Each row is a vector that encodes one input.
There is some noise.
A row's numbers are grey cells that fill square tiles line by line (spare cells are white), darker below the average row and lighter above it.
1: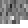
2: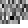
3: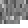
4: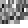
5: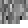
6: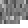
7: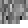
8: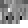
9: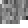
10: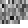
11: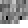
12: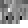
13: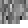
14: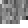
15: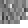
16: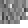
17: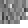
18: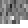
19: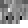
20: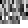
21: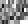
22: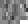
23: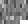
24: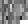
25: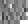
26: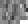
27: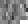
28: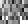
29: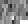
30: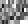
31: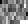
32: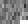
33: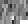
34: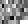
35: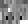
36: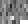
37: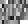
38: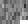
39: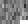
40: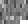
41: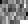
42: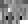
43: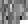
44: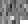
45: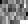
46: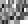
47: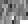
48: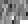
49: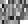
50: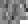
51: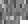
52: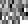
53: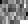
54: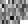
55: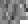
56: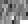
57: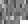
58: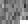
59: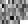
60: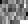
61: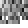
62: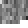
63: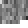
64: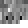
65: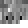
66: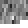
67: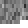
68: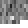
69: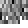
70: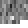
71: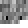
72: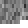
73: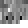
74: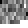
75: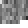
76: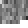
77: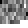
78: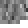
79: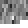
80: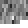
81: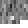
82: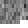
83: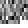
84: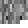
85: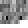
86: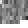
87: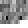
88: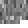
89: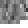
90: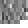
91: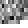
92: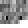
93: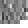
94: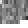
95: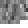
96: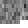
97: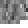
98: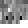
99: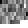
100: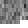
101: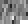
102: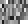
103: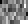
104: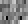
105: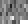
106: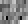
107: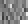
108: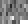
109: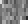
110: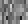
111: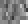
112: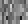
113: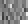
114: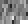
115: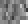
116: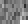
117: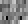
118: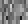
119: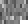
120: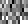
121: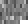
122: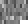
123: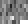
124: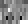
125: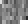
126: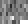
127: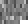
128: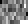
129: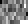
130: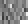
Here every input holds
a point on an 11-point line and a true/false value.
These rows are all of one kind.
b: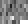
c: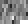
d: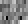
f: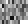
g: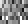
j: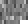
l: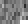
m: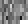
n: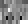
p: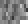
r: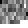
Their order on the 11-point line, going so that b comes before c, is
d, n, m, f, p, l, g, j, b, c, r.
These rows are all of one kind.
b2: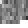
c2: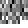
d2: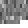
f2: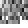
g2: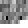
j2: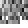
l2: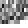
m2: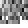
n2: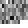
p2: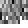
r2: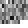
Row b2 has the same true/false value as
d2 and g2.
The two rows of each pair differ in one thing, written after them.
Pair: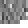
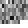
the true/false value
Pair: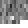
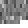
the place on the 11-point line
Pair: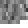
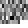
the true/false value
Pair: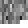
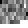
the place on the 11-point line
